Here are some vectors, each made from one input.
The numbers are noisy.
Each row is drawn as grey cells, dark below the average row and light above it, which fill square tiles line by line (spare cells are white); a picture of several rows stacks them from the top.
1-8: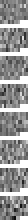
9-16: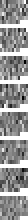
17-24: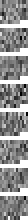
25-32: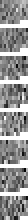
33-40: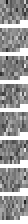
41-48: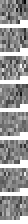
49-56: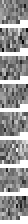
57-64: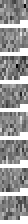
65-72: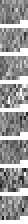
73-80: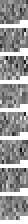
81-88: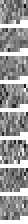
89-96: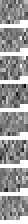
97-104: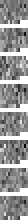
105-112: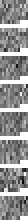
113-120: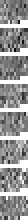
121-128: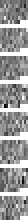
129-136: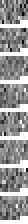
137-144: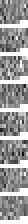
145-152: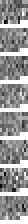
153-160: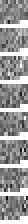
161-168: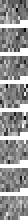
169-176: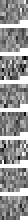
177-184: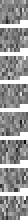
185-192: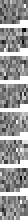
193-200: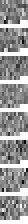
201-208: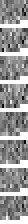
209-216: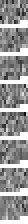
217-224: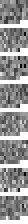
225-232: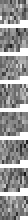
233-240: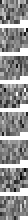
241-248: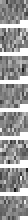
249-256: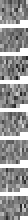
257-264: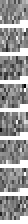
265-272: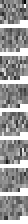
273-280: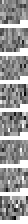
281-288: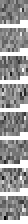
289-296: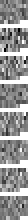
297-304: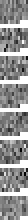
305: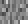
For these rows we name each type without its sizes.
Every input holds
a true/false value, together with a list of points on a circle.
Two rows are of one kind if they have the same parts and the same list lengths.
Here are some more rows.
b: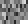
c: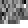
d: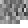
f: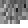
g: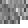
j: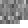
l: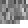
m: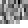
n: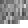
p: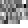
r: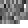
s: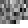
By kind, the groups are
b, s
c, j, r
d, f, g, l, p
m, n

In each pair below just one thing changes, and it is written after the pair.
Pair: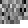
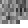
the true/false value
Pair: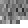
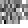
the place on the circle in item 1 of the list
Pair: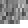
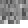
the place on the circle in item 1 of the list
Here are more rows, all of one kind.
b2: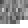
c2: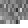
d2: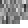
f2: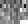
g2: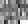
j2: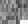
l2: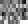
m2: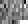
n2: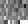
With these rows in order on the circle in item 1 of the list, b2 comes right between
f2 and n2.
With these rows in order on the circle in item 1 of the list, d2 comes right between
g2 and n2.
